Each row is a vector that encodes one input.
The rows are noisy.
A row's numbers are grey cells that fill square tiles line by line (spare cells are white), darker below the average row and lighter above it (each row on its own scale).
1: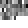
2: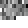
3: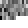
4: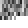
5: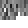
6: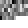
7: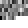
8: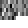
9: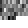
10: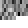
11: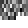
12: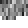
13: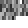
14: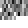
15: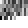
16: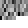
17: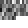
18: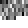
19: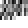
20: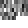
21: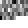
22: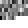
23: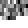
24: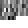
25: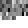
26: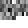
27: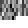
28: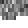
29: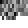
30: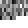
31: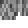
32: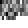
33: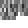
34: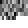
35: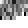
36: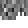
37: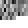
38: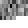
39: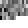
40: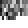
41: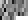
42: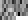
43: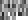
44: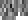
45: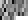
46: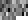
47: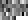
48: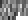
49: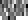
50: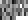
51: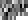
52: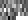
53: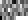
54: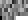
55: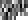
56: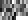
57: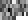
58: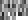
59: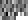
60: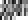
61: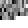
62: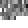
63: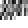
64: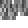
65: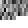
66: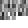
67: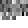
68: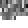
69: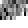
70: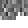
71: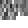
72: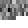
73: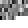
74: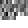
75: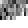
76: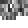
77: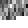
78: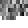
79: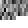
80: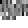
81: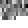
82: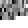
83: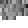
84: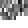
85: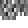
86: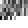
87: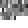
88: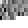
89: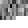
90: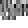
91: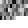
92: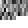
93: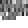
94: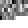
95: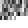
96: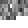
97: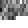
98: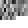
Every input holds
a list of up to two items, each a point on a 4-point line and a point on a 6-point line.
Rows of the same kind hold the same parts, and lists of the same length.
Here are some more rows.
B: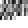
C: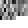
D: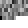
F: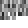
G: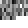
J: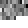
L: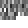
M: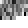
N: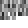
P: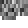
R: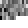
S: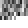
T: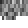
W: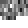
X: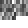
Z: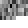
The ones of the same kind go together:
B, C, D, G, M, R, S, Z
F, N
J, L, P, T, W, X

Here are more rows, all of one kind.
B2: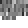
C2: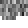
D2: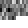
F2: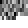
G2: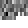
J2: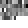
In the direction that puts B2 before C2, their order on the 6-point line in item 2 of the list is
B2, C2, F2, G2, J2, D2.
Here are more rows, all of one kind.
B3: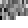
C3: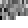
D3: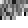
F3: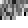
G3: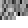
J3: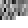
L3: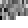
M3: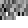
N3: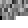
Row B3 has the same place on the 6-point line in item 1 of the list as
C3, L3 and M3.
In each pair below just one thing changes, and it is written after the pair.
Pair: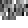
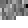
the place on the 6-point line in item 1 of the list
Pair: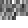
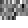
the place on the 6-point line in item 1 of the list
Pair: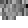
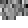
the place on the 6-point line in item 2 of the list
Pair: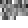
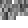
the place on the 4-point line in item 1 of the list
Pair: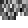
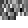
the place on the 6-point line in item 2 of the list
